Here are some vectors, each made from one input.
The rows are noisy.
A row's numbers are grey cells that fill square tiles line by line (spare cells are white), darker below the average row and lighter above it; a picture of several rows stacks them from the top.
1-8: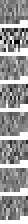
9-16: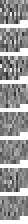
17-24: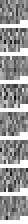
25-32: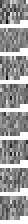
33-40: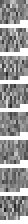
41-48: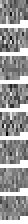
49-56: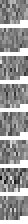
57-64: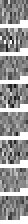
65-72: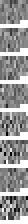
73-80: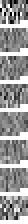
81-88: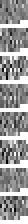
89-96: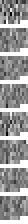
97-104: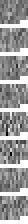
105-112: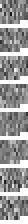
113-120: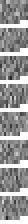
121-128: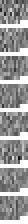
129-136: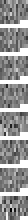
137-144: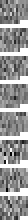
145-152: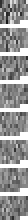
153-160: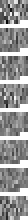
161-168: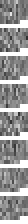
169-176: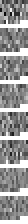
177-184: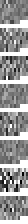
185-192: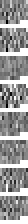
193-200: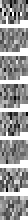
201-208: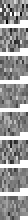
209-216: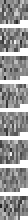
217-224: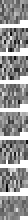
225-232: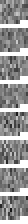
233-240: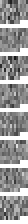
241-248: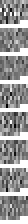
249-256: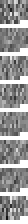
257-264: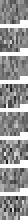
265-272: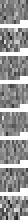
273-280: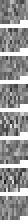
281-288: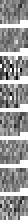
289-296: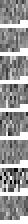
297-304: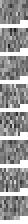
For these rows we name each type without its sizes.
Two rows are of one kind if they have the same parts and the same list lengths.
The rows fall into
4 kinds.
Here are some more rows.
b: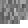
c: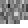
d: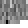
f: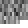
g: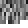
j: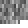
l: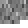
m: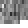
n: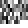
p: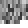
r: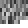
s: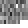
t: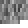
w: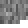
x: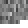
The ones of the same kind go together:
b, c, l
d, f, j, m, s, t
g, n, r, w, x
p

